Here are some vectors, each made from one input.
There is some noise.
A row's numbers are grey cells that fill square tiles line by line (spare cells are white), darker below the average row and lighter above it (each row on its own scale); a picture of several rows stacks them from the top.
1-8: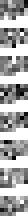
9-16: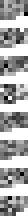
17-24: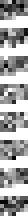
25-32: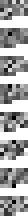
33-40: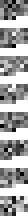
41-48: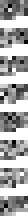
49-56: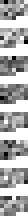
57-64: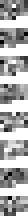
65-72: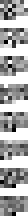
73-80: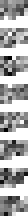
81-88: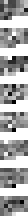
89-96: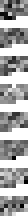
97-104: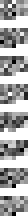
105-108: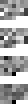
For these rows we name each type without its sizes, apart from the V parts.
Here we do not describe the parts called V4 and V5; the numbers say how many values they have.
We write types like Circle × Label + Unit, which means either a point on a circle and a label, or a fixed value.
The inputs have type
Bool × Line × Line × V4 × V5.
